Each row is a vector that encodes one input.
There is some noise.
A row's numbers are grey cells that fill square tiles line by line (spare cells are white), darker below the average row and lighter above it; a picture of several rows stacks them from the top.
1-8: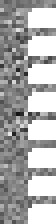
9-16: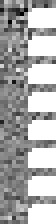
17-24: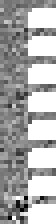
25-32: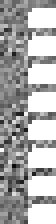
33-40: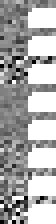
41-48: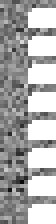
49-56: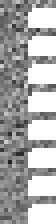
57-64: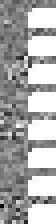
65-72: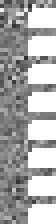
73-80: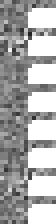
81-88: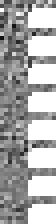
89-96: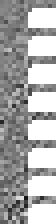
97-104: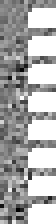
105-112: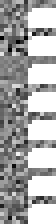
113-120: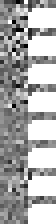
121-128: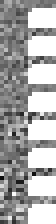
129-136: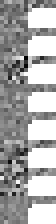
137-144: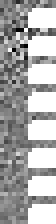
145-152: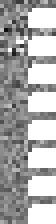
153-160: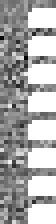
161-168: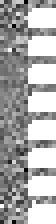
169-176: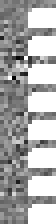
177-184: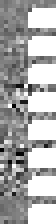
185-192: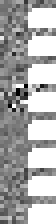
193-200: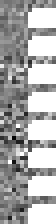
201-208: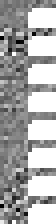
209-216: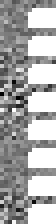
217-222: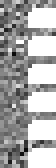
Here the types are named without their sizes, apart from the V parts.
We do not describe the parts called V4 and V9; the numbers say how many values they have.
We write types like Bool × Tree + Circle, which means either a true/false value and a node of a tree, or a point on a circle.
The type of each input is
Line × (Line + V9) + List(Bool × V4).
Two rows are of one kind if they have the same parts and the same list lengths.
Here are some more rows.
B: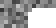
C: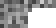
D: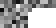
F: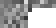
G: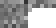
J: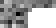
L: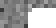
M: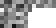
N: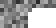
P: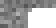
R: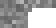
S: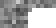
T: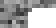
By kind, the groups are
B, D, G, L
C
F, M, S
J, R, T
N, P

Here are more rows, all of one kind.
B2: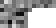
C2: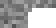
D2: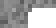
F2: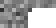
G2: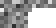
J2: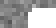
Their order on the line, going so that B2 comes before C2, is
J2, F2, B2, D2, C2, G2.
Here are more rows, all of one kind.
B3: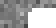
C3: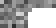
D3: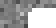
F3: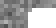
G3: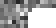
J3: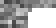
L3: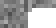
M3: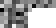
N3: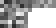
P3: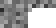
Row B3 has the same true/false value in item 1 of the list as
C3, D3, G3 and P3.
